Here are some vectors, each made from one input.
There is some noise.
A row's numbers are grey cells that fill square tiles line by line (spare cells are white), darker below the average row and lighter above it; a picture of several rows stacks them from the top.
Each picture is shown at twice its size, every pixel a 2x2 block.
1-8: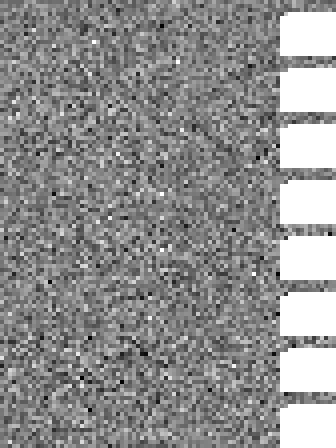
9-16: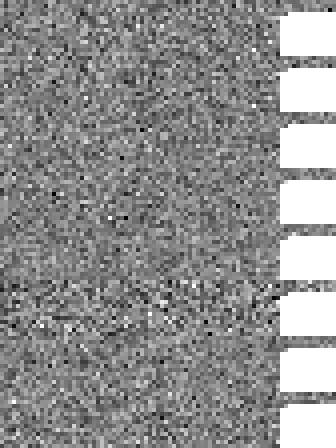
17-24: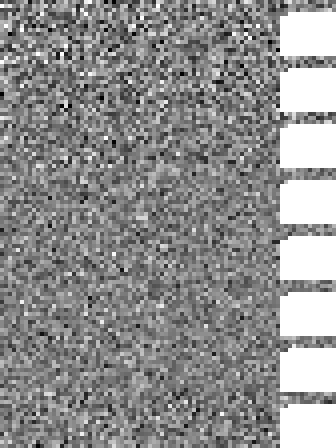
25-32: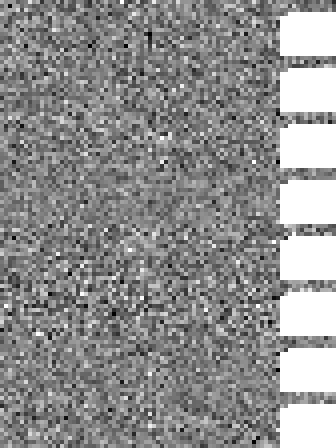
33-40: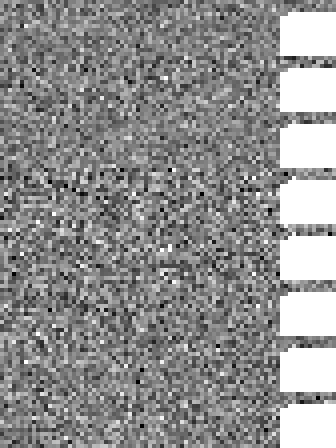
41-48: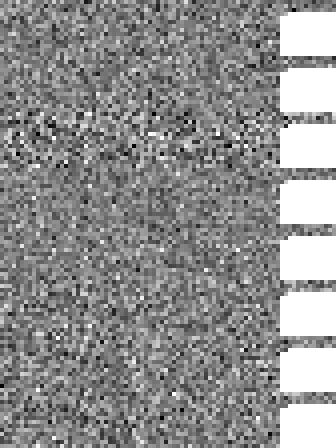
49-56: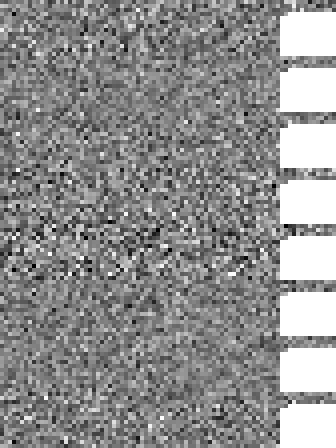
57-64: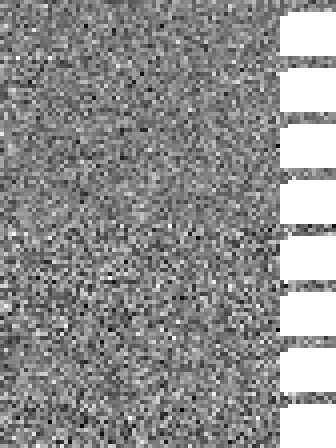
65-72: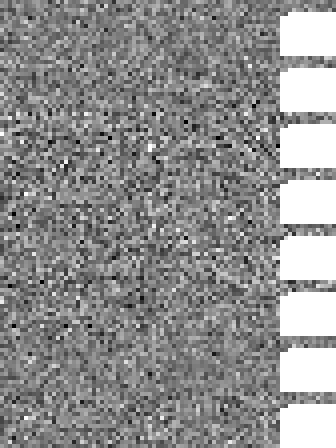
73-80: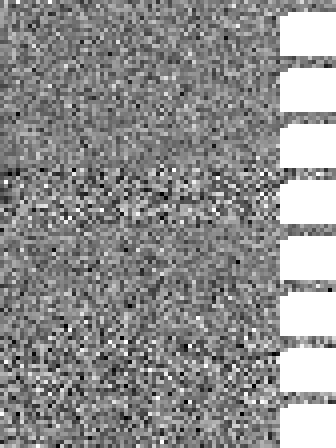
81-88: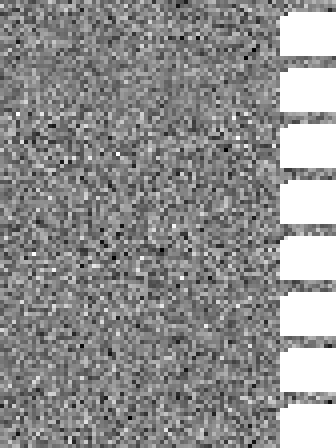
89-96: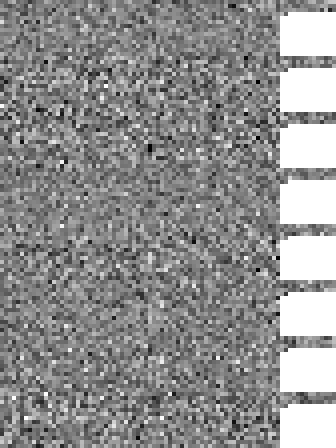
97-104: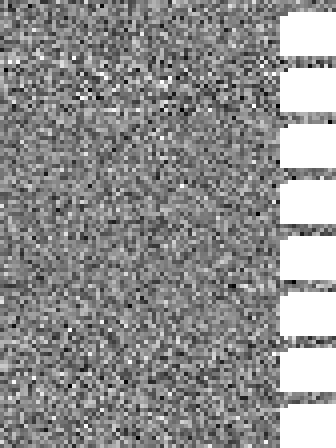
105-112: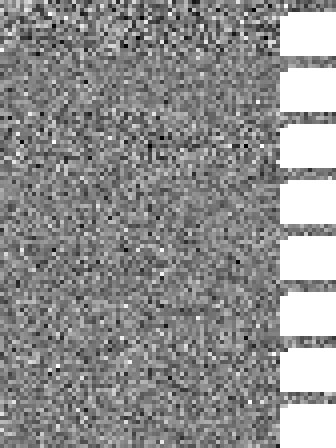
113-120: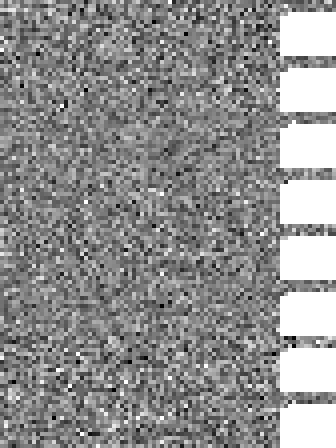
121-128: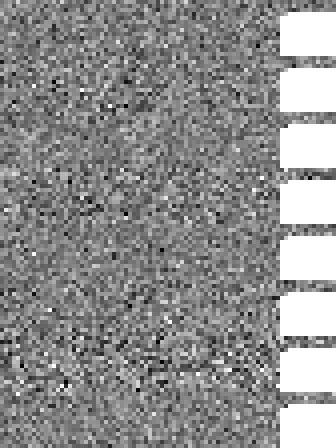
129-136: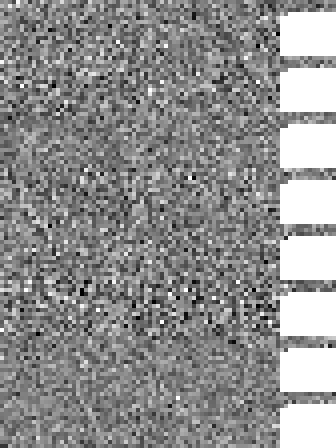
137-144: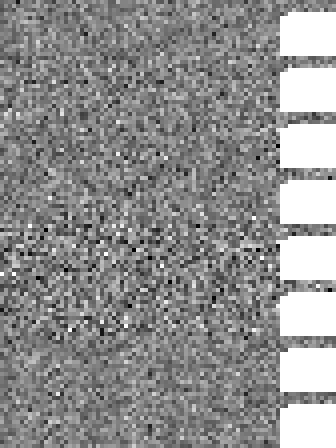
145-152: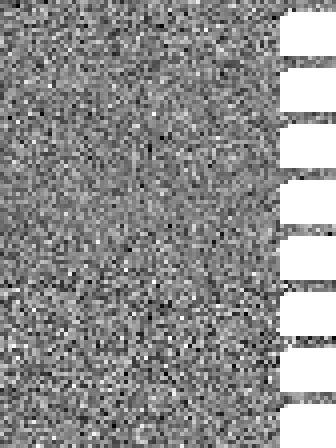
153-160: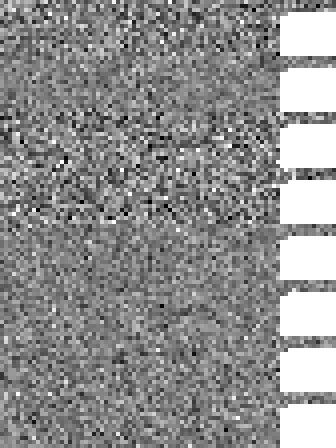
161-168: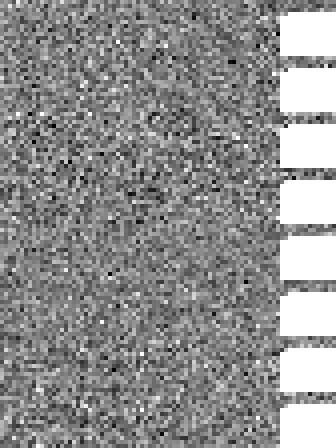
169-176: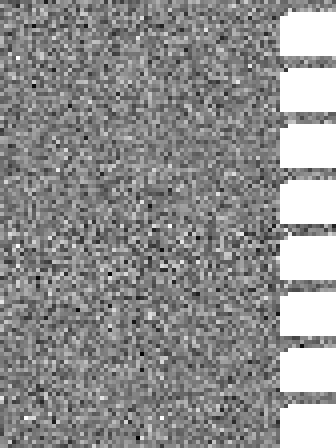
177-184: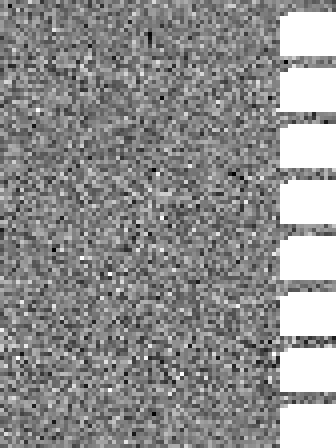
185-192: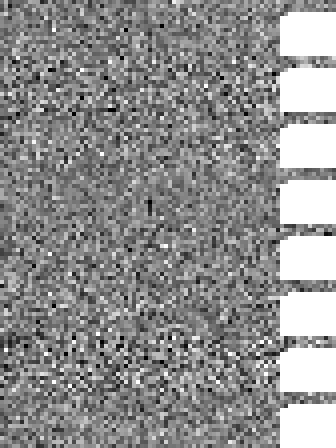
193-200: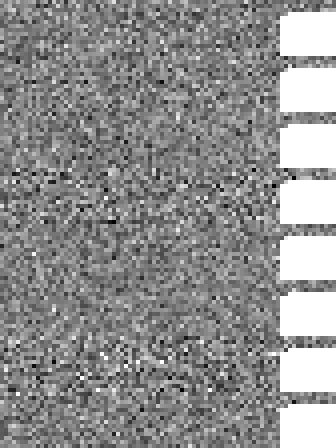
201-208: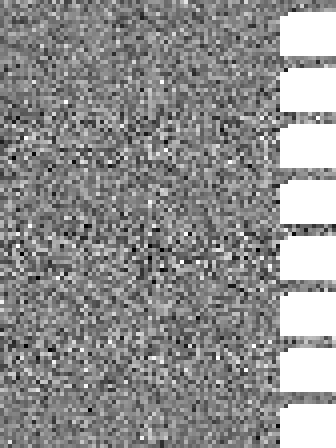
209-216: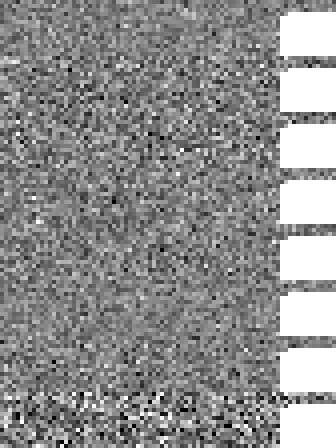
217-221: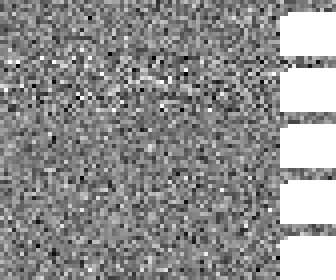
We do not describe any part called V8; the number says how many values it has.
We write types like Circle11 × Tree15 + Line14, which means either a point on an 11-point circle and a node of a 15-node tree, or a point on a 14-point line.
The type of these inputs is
(Circle11 + Label4) × (Line10 + V8).
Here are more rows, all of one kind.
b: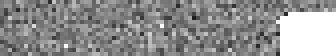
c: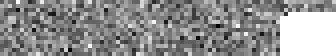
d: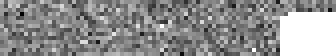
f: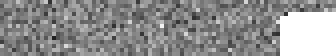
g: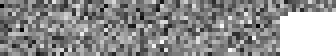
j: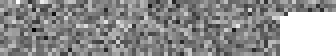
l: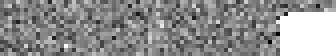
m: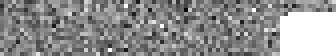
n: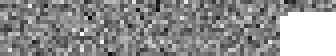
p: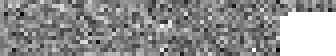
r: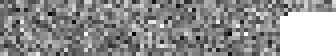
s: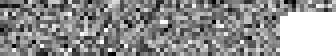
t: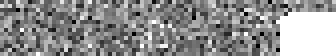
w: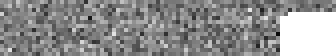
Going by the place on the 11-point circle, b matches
f, g and l.
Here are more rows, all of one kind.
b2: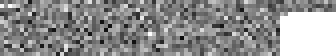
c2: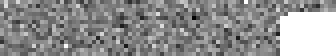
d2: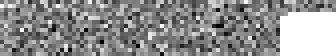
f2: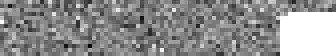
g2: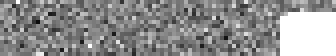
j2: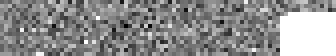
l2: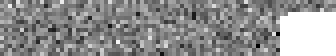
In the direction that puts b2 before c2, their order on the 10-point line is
b2, l2, d2, g2, j2, f2, c2.
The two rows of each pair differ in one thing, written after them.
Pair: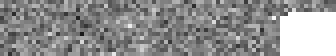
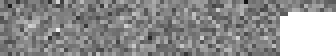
the label
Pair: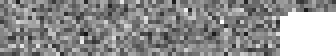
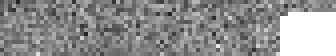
the value of V8
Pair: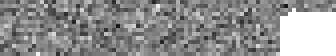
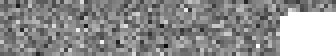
the label
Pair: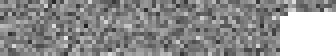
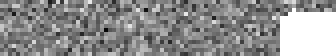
the label
